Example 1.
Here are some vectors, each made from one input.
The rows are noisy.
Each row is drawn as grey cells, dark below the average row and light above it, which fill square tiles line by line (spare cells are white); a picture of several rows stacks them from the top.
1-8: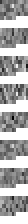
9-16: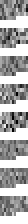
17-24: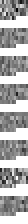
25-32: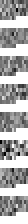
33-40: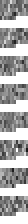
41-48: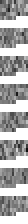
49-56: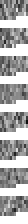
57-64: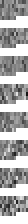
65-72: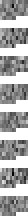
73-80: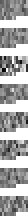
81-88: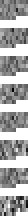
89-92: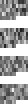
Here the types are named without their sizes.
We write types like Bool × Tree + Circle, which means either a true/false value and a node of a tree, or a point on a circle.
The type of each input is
Bool × Bool × Bool + Line.
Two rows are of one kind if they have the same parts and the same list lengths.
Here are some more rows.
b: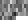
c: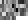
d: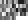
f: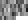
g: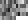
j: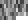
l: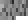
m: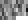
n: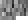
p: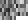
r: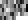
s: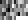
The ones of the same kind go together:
b, f, j, m, r
c, d, g, l, n, p, s

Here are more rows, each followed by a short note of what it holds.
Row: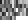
a point on a line
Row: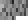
three true/false values
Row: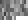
three true/false values
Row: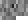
three true/false values
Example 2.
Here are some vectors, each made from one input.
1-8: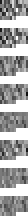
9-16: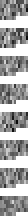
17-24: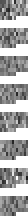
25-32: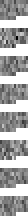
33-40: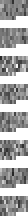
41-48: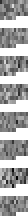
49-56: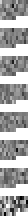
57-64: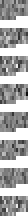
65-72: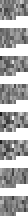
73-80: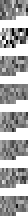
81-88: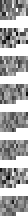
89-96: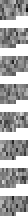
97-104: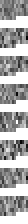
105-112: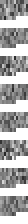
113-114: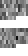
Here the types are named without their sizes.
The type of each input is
Bool × Bool × Bool + Line.
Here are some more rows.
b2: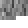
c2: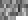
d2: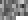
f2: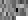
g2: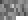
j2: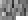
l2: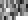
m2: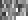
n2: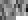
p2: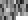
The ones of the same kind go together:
b2, d2, f2, g2, j2
c2, l2, m2, n2, p2

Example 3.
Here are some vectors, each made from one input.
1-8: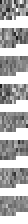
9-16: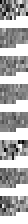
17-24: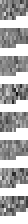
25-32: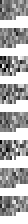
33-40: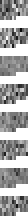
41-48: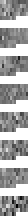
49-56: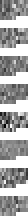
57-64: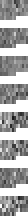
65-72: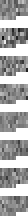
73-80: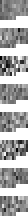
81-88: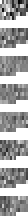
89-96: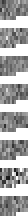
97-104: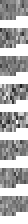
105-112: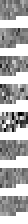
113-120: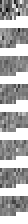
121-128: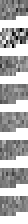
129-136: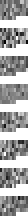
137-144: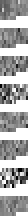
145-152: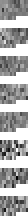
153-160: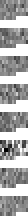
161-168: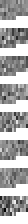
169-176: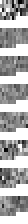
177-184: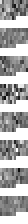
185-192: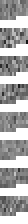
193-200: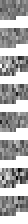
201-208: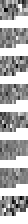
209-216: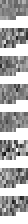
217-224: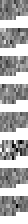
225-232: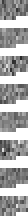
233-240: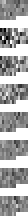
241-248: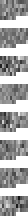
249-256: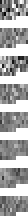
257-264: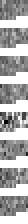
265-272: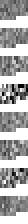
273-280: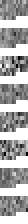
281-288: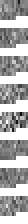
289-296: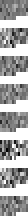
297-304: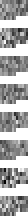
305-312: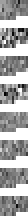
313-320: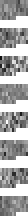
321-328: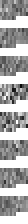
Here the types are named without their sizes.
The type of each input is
Bool × Bool × Bool × Circle + Unit.
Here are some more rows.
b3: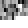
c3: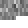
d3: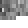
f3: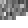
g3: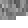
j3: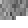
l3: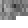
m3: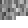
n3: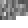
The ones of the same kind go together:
b3
c3, d3, f3, g3, j3, l3, m3, n3

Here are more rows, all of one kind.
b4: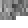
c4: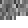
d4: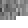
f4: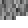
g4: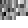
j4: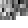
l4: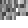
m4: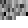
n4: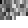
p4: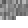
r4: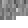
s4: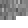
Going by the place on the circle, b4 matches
c4 and j4.
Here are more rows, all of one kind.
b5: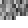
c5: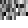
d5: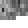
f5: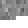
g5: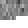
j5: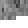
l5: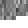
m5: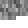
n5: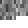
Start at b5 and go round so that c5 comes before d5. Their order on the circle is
b5, l5, g5, f5, n5, c5, j5, d5, m5.
